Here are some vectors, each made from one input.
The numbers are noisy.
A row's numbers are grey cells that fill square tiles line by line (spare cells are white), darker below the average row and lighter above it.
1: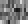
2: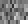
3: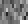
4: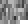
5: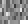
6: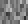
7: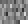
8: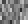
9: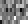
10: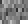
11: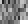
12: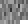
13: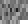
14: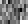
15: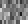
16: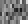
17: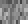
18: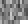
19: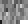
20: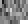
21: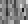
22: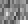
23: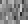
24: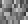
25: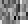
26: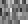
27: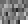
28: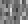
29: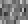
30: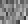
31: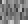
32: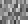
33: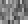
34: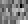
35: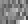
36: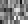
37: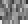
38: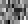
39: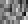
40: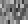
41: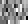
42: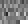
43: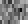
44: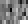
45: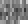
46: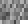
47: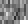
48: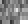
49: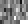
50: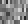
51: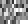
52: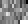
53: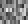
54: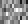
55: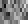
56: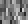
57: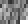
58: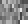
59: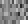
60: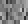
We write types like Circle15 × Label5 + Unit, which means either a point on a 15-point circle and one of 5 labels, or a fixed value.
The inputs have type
Bool × Bool × Bool × Bool × Line5.
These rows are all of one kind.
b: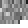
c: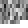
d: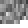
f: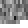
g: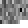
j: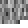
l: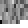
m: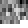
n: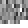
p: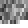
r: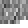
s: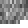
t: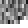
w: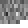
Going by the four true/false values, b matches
d, m and t.
